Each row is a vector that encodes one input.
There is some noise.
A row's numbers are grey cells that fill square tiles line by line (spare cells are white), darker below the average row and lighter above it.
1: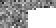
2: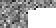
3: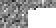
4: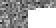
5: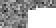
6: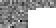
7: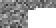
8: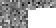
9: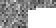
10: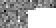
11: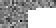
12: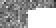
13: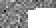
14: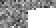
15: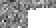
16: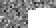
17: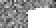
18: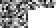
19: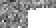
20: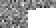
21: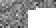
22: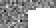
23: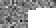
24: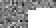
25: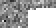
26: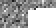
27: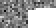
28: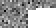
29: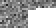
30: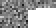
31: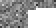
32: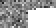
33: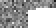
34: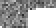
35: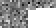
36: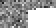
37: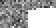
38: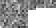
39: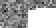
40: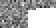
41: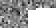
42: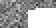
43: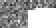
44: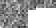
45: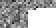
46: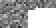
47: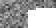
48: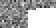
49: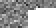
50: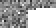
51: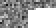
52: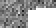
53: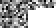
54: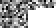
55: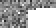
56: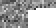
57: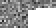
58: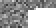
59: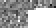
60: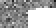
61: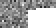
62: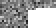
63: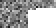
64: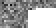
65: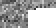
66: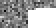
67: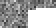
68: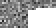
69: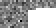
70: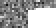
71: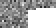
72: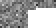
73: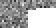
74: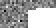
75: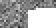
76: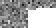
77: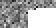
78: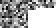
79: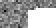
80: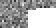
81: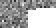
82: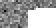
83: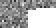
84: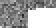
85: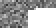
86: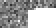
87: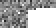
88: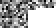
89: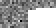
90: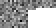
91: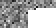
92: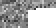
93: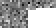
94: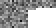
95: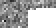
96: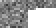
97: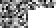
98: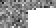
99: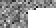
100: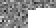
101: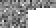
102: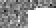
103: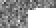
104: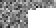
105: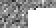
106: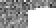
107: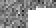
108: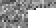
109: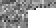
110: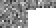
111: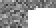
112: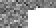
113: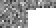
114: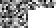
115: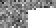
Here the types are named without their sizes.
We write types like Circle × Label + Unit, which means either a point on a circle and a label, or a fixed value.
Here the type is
List(Circle).
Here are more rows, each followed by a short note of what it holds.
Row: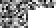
the empty list
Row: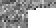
a list of one item
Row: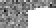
a list of two items
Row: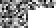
the empty list
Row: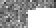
a list of two items
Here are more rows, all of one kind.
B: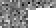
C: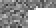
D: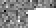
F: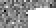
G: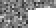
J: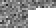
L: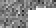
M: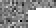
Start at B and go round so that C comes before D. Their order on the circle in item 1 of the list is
B, G, J, L, C, D, F, M.
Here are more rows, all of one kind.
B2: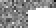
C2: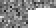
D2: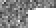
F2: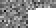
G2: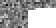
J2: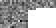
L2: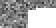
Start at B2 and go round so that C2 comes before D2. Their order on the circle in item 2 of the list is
B2, F2, C2, L2, G2, J2, D2.
